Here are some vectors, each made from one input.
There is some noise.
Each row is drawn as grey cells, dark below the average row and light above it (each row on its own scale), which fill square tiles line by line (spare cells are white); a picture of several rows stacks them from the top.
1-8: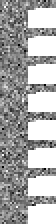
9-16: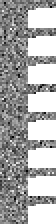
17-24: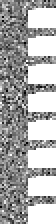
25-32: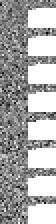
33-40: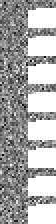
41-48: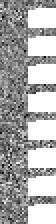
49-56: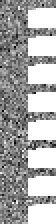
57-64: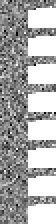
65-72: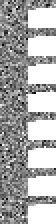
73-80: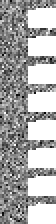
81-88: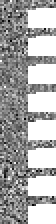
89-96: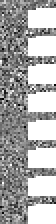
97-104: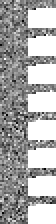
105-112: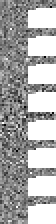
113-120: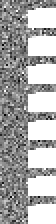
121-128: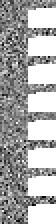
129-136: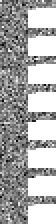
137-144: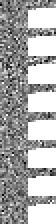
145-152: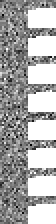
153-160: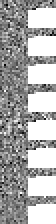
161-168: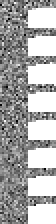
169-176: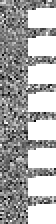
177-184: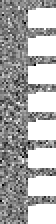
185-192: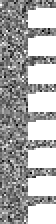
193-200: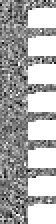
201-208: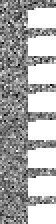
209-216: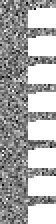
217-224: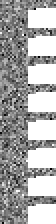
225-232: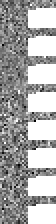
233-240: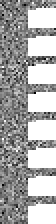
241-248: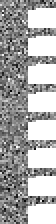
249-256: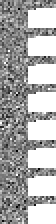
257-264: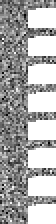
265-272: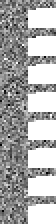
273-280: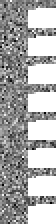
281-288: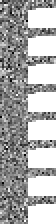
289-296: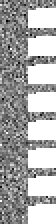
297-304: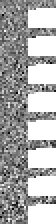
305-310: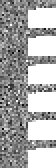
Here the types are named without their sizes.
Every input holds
a node of each of two trees, together with either a fixed value, or a node of a tree.
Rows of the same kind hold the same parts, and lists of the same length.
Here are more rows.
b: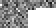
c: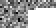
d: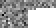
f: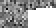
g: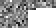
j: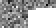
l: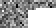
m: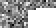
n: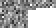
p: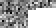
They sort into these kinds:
b, c, l, m, p
d, f, g, j, n

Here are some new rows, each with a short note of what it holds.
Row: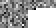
a node of each of three trees
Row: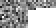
a node of each of two trees
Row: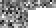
a node of each of two trees
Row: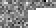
a node of each of two trees
